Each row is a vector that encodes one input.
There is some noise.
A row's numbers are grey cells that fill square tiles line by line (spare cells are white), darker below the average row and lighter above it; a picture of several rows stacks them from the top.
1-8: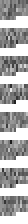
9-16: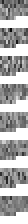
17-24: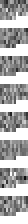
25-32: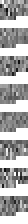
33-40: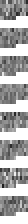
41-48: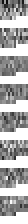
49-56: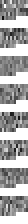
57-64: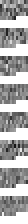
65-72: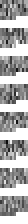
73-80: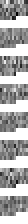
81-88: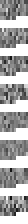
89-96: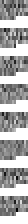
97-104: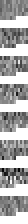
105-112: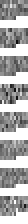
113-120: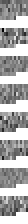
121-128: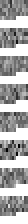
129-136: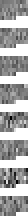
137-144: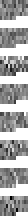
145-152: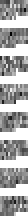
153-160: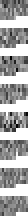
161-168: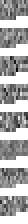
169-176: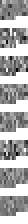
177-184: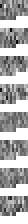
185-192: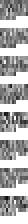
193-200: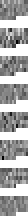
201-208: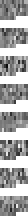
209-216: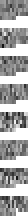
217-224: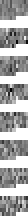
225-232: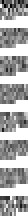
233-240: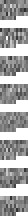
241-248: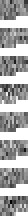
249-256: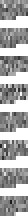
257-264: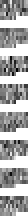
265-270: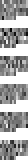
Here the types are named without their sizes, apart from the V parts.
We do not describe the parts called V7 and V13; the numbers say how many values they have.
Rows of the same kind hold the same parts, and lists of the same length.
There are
2 kinds of row.
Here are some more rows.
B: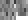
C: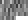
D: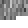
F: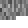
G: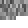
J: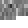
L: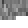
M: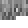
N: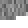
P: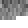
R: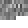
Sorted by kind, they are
B, F, G, N, P, R
C, D, J, L, M

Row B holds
a value of V7 and a value of V13.
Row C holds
a point on a circle, a true/false value, a value of V7 and a value of V13.
